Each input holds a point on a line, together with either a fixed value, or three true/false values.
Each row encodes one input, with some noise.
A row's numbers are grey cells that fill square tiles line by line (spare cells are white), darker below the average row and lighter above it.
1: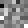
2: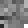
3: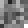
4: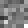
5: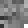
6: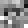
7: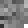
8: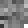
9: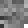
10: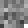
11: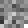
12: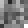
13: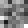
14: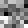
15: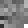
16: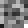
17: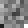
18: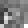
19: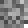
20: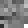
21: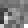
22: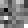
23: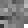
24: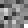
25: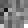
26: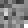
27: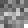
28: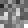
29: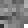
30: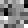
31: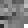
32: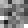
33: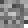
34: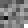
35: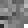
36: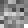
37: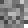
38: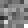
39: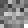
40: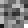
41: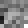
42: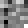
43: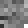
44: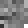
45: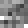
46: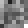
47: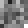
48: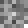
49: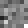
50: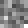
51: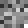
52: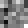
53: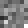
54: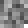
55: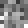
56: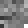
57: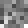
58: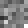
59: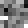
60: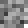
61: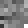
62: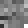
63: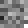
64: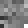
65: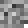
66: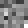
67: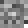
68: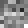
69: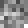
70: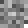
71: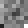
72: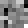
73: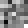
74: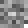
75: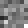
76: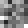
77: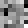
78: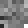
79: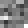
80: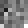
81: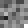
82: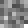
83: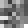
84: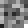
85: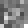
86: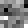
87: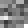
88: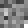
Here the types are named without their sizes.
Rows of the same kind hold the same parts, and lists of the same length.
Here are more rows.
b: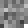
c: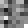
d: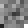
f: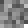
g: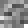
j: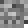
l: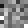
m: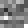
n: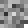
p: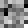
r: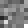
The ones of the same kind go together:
b, d, r
c, f, g, j, l, m, n, p

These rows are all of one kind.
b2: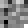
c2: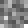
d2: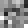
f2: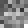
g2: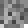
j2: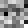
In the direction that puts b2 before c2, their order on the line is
j2, d2, b2, c2, g2, f2.
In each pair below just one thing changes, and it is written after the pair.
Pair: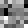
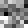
one of the three true/false values
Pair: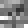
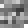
one of the three true/false values
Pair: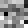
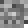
the place on the line
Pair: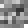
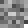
the place on the line
